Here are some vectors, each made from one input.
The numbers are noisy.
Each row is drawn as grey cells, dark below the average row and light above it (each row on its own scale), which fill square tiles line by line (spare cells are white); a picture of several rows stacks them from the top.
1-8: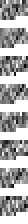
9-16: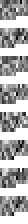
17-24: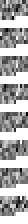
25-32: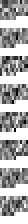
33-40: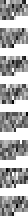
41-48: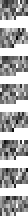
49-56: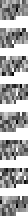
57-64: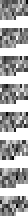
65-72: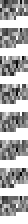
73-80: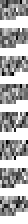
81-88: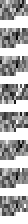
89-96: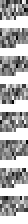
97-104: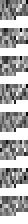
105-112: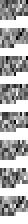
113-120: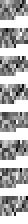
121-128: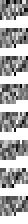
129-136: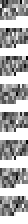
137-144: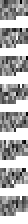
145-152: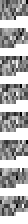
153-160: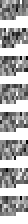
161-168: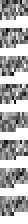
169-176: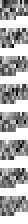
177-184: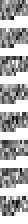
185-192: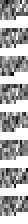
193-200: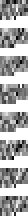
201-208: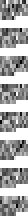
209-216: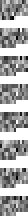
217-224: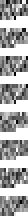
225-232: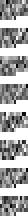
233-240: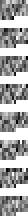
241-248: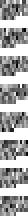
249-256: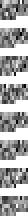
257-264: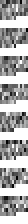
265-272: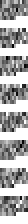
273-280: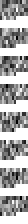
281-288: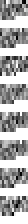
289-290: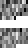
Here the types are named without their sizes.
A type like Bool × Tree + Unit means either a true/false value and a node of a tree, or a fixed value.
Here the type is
Bool × Circle × Circle × Line.
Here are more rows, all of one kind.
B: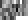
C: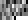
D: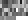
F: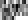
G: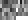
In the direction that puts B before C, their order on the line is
B, D, C, F, G.
